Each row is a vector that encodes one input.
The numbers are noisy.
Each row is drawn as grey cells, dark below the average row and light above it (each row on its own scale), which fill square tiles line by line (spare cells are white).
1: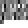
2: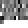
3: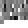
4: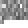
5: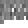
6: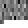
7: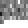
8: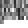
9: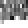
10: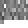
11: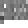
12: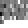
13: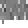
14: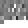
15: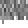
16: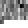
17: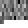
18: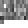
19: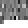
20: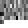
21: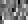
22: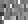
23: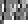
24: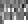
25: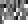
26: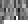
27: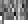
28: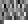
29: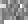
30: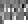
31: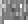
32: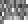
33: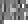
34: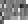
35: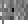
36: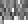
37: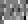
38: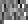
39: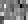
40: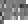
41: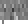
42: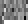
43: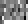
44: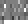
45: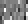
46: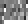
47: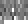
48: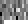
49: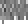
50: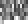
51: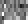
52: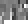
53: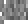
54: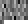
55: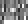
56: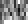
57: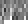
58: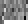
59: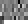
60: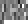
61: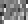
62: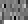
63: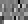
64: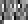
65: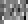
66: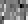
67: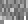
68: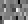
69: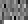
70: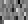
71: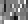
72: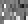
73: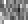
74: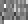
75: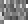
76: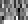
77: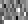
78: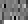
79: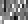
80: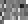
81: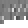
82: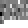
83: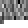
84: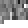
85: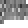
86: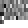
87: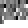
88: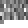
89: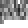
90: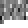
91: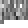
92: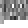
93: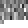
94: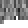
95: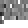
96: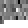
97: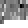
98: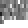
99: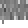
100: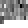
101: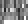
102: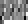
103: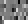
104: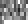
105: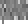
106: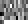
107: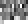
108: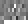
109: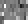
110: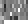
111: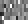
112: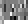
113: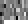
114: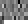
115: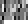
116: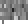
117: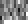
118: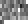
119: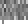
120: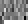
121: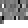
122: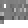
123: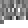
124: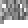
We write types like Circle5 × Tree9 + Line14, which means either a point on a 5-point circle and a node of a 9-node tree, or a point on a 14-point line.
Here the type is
(Bool × Bool × Bool + Line8) × Label12.
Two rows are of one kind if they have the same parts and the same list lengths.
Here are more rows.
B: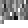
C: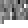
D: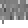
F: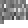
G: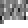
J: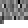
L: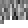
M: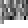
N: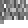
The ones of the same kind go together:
B, D, F, L, N
C, G, J, M

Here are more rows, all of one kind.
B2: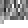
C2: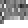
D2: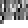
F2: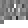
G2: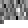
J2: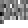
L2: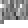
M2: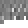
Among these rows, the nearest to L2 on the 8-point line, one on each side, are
B2 and M2.
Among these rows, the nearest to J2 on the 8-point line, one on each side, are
C2 and D2.
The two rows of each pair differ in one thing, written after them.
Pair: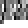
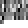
the place on the 8-point line
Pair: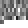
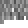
the place on the 8-point line
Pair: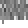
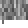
the place on the 8-point line
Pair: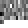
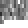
the place on the 8-point line
